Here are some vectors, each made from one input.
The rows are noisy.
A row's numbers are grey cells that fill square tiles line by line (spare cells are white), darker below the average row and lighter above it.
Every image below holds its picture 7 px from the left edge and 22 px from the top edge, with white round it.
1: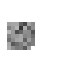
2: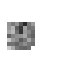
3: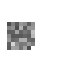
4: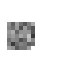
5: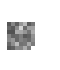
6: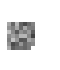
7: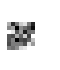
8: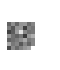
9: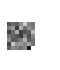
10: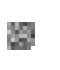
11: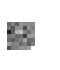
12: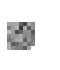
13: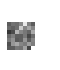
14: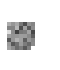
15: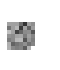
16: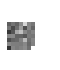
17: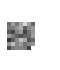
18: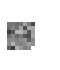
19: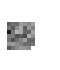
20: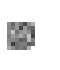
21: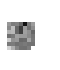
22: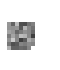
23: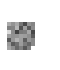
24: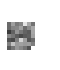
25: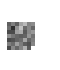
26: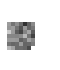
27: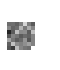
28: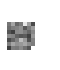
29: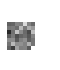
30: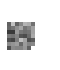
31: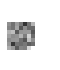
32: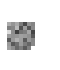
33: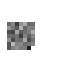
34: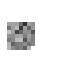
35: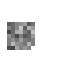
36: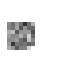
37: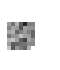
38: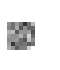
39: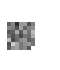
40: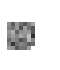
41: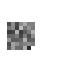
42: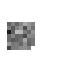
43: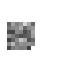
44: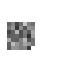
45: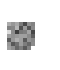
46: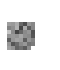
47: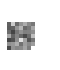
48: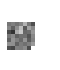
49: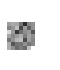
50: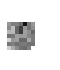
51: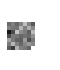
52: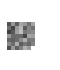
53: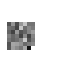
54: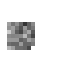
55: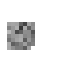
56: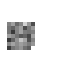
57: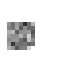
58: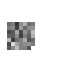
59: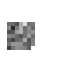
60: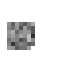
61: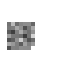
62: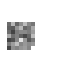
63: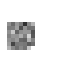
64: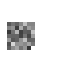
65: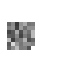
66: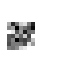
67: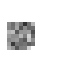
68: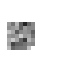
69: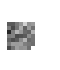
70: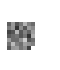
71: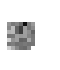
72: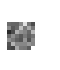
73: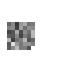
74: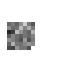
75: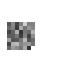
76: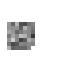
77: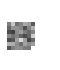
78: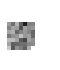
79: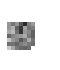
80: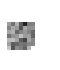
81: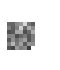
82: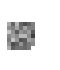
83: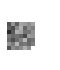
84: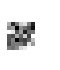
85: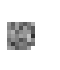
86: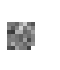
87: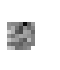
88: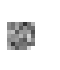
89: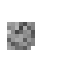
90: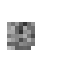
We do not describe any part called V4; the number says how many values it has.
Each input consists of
a list of up to two items, each a point on a 5-point line and a value of V4.
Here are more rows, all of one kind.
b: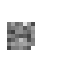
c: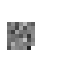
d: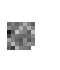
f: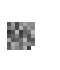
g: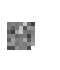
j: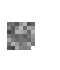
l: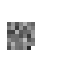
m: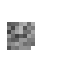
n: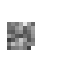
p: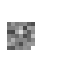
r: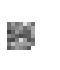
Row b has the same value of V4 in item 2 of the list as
c, g, l and p.
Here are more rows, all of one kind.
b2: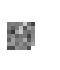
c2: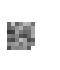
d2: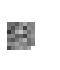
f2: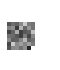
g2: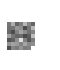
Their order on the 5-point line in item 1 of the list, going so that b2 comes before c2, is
b2, f2, c2, d2, g2.
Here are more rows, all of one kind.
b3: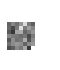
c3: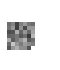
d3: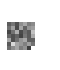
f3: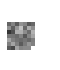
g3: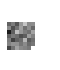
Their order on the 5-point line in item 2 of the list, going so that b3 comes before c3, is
f3, g3, b3, c3, d3.
